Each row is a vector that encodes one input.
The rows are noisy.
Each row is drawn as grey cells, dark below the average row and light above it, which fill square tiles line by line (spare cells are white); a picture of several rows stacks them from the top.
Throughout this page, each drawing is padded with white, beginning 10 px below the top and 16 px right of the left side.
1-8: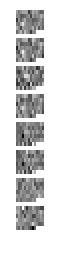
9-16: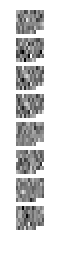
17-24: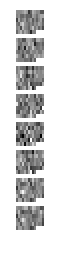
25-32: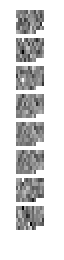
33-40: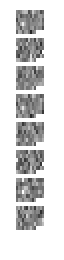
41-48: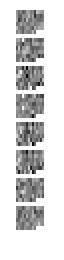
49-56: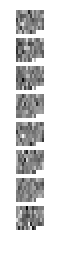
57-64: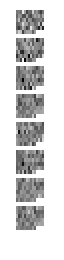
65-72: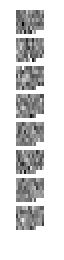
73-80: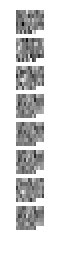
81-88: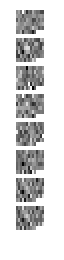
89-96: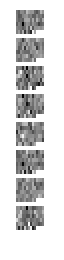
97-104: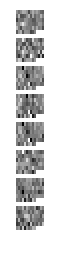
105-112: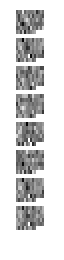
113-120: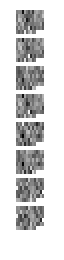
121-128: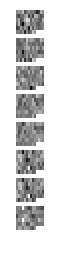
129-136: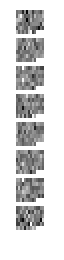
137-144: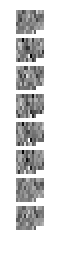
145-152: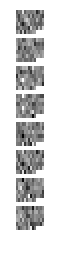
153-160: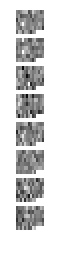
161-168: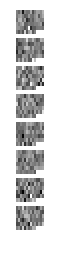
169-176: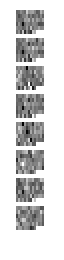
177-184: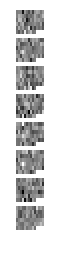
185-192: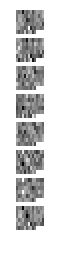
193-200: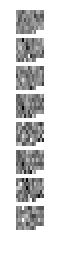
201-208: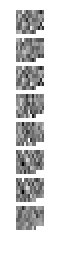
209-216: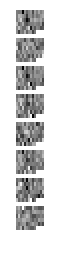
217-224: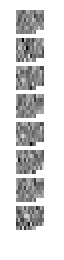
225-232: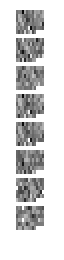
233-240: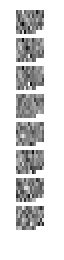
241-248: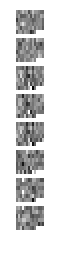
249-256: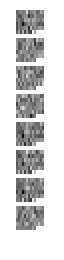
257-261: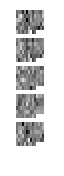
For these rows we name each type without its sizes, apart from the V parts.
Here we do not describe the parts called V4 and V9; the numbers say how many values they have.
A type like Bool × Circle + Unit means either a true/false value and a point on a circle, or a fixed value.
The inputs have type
(Bool × (Circle + V9) + List(Line)) × V4.
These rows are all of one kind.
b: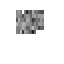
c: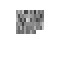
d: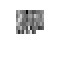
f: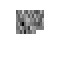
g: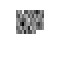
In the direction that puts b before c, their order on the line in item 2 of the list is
f, d, g, b, c.
